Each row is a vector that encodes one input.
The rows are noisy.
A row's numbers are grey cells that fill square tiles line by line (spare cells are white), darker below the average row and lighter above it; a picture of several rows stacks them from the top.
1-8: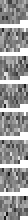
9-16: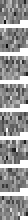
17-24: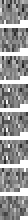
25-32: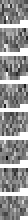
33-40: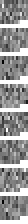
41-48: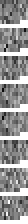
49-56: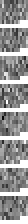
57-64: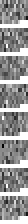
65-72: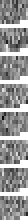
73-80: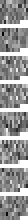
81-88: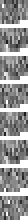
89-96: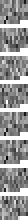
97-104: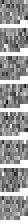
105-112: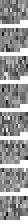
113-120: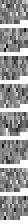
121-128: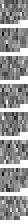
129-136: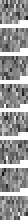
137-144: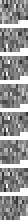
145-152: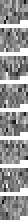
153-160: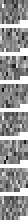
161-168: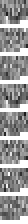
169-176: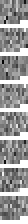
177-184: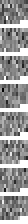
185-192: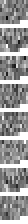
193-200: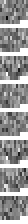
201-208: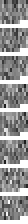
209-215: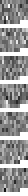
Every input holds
either a point on a 14-point line, or a node of a 13-node tree, or a node of a 16-node tree.
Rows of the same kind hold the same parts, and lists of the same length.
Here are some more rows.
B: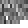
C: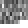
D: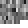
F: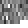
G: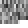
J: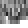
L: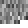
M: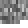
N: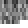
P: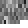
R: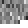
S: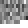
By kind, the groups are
B, D, F, J, P
C, M, N
G, L, R, S

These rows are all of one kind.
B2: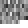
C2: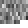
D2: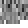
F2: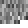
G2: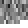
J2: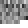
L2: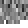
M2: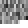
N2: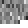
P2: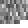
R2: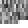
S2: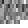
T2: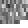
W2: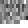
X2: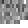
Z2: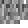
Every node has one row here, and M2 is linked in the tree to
B2 and R2.
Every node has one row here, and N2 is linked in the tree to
F2 and X2.
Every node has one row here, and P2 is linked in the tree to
C2 and T2.
